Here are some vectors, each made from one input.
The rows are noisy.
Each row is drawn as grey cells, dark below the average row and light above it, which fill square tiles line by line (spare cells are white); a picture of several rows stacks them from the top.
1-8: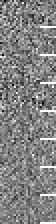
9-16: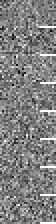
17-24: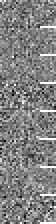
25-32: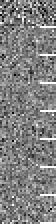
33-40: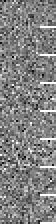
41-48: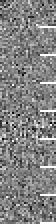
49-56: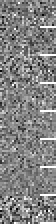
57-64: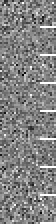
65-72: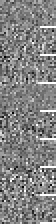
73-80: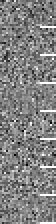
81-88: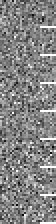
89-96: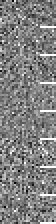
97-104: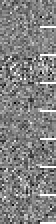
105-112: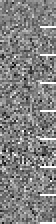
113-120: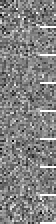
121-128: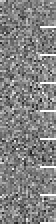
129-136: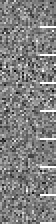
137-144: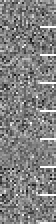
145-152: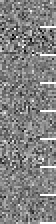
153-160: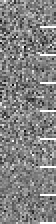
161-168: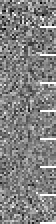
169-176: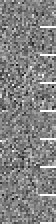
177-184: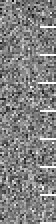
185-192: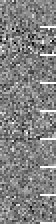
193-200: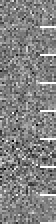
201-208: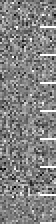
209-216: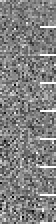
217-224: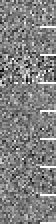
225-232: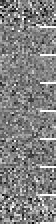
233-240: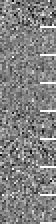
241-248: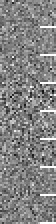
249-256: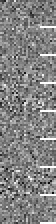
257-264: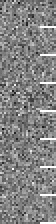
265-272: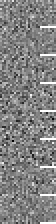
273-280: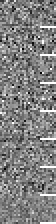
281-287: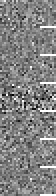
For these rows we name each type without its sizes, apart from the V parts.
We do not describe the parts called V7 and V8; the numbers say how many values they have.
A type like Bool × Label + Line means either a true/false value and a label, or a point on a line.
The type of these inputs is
Bool × (Tree + V7) + List(Label × V8).
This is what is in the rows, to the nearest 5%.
About 40% of them hold a true/false value, together with either a node of a tree, or a value of V7. The rest are lists of items, each a label and a value of V8.
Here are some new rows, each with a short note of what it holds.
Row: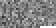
a list of one item
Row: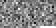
a true/false value and a value of V7
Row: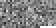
a list of one item
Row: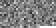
a true/false value and a value of V7
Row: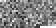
a list of one item
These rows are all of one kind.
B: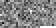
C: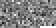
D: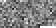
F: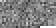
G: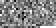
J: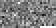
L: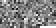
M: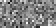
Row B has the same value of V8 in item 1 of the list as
C and J.
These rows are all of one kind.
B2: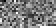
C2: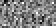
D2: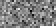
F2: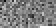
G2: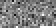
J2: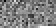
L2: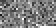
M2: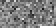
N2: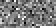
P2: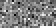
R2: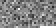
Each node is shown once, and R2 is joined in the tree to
G2.
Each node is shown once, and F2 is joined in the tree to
B2, L2 and P2.
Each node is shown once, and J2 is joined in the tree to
D2 and L2.
